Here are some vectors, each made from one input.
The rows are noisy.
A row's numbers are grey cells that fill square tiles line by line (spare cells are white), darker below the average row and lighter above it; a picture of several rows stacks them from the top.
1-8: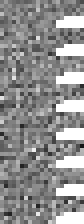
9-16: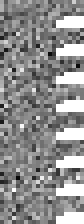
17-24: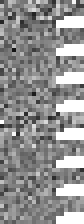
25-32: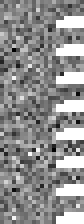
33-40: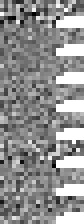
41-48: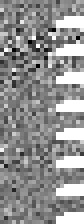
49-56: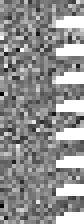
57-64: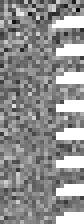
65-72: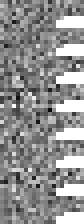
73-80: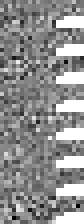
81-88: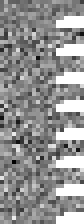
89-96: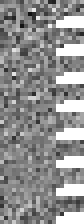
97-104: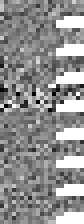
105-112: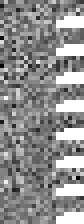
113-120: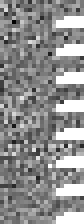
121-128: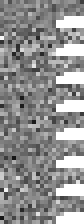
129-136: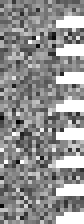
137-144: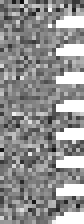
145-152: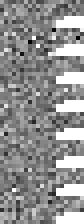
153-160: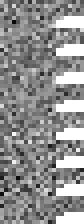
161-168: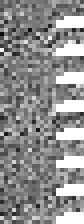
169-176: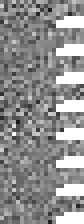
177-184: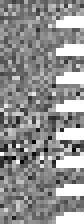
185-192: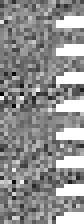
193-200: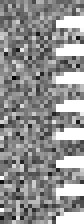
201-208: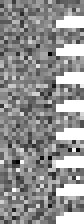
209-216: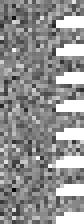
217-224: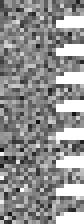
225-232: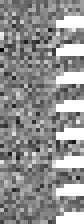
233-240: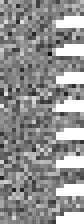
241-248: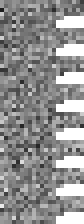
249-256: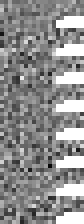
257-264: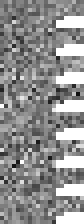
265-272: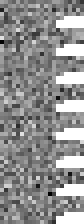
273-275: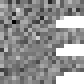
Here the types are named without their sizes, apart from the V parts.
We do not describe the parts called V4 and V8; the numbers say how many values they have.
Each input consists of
a point on a line, together with either a node of a tree, or a true/false value, a value of V4 and a value of V8.
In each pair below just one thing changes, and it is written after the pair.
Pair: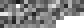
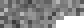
the true/false value
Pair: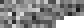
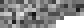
the value of V4
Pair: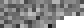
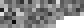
the place on the line
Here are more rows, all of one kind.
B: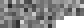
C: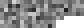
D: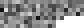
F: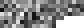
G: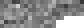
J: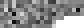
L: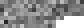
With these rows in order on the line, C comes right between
D and L.
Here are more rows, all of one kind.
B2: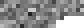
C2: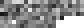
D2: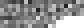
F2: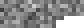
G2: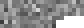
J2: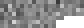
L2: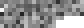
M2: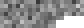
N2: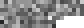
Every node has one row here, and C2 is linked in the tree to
B2.
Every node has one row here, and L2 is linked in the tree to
N2.
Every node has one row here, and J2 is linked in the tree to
D2 and G2.
